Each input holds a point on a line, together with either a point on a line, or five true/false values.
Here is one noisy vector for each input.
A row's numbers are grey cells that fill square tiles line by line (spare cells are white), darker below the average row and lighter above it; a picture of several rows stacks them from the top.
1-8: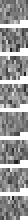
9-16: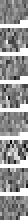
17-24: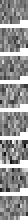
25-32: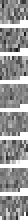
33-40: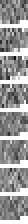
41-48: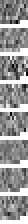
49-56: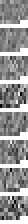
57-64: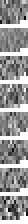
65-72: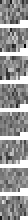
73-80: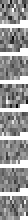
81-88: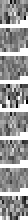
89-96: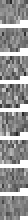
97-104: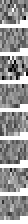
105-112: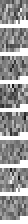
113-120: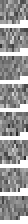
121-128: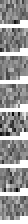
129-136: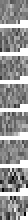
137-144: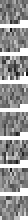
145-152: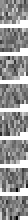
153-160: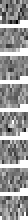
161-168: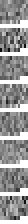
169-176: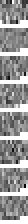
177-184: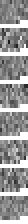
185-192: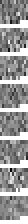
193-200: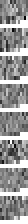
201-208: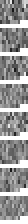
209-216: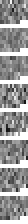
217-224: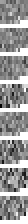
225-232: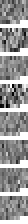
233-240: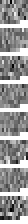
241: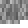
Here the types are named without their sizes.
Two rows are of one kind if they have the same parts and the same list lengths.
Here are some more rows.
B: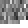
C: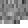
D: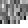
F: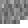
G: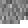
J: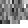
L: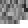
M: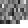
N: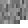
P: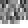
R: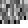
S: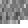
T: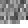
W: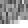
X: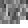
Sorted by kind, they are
B, C, D, F, J, L, N, P, R, S, T
G, M, W, X

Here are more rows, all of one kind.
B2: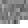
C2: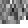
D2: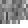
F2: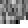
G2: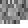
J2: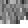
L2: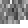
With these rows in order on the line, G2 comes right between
C2 and F2.
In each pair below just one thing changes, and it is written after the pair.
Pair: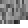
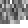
the place on the line
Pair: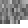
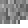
the place on the line
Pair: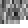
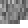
the place on the line
